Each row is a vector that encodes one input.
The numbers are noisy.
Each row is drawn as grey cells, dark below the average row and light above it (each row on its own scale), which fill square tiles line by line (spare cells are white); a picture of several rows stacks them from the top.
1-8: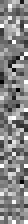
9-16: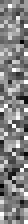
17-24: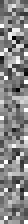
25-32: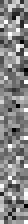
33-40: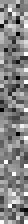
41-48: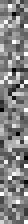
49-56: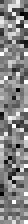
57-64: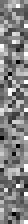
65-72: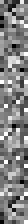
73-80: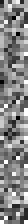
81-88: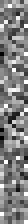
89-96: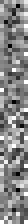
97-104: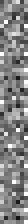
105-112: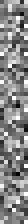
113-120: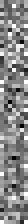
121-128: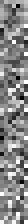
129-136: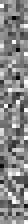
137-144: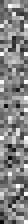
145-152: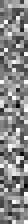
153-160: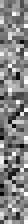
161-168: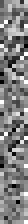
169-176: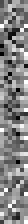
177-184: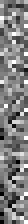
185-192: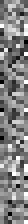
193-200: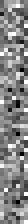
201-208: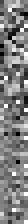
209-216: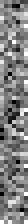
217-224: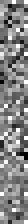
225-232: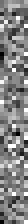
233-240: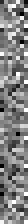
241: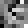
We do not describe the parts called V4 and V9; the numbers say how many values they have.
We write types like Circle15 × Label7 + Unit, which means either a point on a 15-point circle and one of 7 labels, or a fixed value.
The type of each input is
(Circle5 + V9) × Line7 × Tree10 + V4.
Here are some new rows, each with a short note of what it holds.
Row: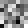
a point on a 7-point line, a node of a 10-node tree and a value of V9
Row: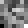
a value of V4
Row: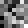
a value of V4
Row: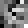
a value of V4
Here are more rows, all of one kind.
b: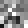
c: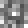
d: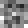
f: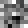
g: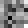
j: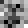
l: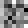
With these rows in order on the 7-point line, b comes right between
d and l.
